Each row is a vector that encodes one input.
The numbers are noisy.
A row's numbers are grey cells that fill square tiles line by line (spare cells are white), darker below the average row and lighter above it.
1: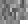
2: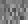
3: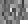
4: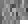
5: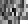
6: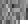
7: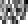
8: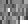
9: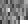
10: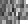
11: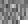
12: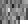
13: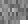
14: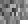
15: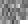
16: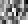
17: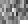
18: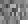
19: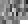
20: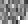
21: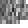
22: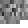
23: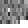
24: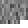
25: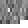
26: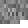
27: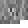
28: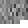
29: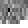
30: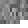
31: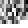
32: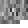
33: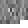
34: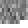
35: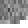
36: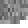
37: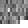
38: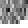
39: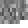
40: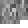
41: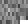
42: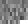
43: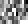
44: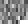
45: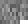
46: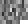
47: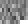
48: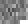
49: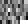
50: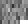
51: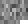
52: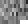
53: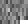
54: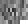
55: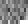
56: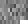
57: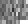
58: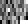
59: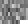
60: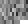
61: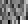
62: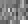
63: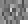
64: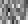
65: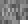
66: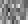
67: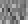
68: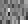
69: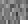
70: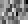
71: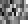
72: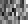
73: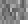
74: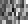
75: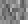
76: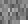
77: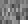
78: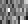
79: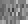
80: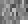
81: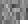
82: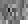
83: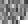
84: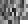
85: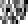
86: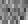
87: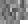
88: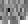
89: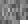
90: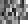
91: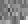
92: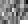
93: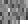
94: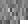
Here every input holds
a node of an 11-node tree and a true/false value.
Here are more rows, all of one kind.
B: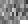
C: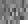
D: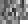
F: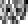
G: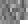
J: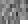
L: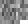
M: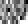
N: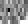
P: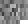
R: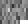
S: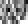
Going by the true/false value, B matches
J and R.
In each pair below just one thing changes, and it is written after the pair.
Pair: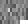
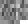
the true/false value
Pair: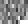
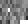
the true/false value
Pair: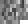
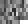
the node of the tree
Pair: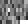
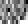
the true/false value
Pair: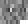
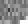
the node of the tree
